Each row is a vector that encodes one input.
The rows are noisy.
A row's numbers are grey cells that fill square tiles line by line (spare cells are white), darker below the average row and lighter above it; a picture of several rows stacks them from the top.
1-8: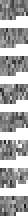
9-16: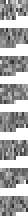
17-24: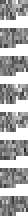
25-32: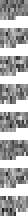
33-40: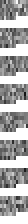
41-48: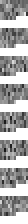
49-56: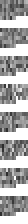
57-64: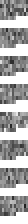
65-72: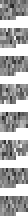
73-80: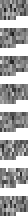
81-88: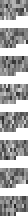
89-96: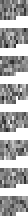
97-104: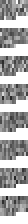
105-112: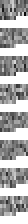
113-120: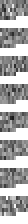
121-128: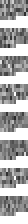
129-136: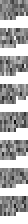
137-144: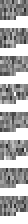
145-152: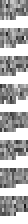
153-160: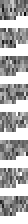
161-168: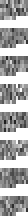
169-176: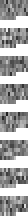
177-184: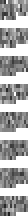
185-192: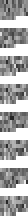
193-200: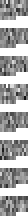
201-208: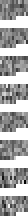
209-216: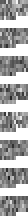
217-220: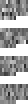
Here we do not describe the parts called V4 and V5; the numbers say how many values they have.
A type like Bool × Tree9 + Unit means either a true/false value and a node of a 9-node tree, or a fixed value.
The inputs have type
Bool × Tree9 × V5 + List3(Line7) × V4.
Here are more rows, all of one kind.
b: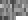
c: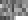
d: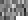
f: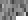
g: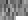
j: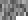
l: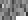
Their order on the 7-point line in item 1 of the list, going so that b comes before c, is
l, f, b, j, d, g, c.
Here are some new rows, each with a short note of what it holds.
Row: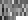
a value of V4, together with the empty list
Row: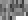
a value of V4, together with a list of three items
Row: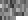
a value of V4, together with a list of three items
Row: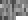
a value of V4, together with a list of two items
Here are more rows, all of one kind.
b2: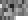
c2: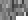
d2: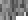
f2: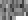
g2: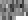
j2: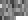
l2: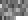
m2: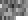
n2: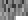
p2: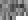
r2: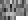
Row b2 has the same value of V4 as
j2, l2 and m2.
